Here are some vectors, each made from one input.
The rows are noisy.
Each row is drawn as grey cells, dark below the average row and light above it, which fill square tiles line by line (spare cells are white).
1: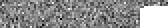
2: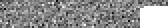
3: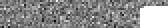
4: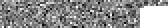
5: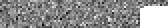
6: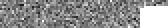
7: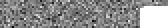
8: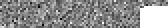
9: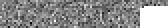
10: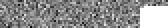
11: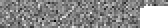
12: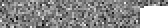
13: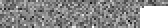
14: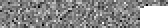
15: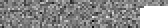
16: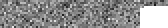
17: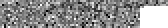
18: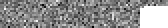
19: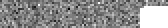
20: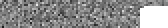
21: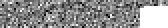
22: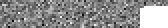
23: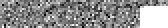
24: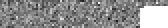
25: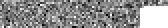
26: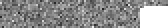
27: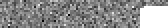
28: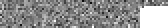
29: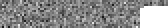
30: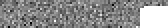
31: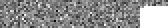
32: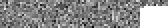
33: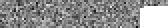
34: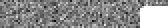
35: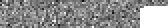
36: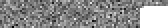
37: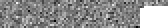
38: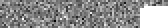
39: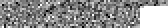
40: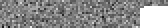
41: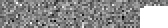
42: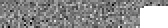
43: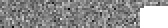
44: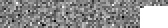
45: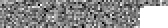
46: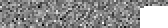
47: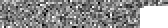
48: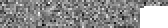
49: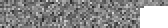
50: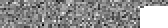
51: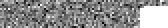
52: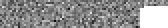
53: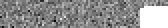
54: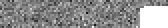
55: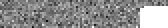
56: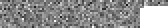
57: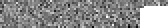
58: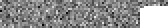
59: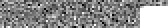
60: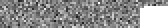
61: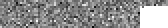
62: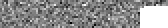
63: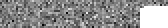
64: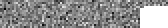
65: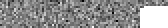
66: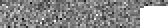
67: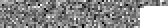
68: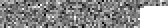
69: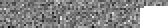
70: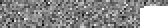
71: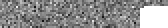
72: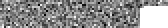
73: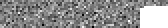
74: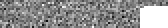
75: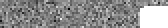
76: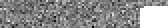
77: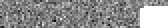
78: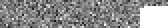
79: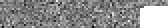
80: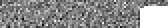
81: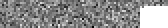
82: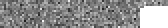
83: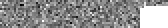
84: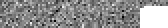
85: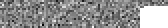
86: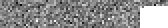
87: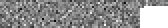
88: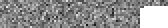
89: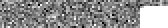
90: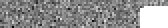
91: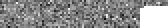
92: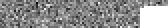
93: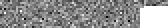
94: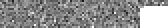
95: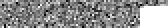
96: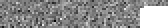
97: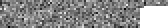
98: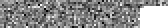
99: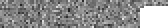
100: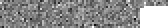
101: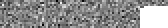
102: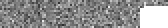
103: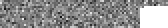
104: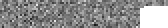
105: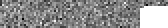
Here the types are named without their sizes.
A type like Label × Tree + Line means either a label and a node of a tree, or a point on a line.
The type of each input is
(Bool × Bool × Bool × Bool + Unit) × Line.
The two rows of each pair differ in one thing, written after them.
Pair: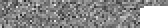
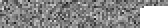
the place on the line
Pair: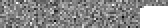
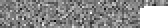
the place on the line
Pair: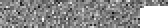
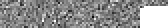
one of the four true/false values
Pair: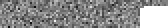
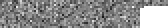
one of the four true/false values
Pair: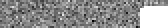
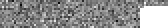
one of the four true/false values
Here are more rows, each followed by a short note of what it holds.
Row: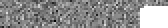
a point on a line and four true/false values
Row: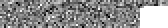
a point on a line
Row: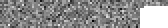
a point on a line and four true/false values
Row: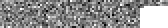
a point on a line
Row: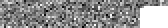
a point on a line
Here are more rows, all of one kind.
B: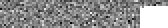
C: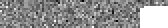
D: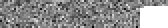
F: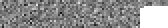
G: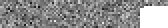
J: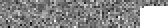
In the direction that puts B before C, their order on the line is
B, D, J, G, F, C.
